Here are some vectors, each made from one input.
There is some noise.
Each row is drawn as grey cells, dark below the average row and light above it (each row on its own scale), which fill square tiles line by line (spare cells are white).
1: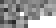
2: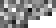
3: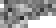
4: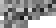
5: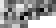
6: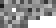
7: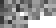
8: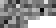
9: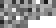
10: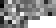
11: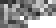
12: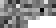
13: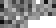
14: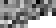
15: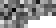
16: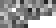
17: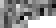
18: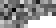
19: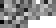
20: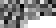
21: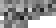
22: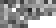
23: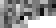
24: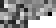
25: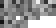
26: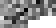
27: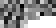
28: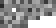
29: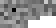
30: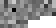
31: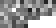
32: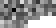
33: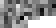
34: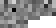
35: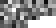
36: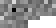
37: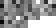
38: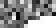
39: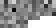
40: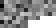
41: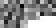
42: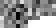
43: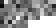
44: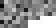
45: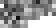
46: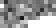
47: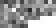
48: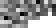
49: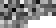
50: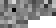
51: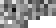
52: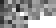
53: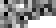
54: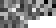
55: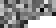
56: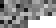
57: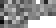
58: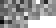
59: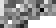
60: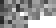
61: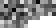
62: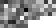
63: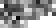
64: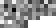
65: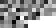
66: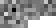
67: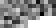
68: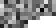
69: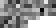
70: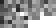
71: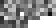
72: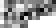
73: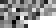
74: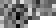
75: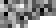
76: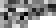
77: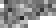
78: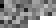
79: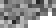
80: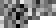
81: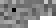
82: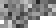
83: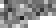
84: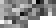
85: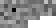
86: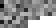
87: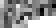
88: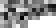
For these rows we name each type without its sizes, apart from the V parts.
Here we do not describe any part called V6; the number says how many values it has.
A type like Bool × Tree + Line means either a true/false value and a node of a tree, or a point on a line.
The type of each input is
(Label + Line) × V6.
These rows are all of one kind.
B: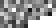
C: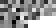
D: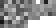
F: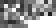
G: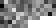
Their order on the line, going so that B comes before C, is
D, G, B, C, F.
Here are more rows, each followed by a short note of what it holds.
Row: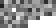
a point on a line and a value of V6
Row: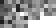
a point on a line and a value of V6
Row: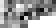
a label and a value of V6
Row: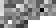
a label and a value of V6
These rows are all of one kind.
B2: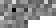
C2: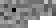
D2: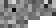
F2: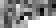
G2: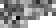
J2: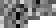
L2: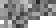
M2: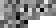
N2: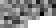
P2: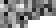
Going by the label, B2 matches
C2 and D2.
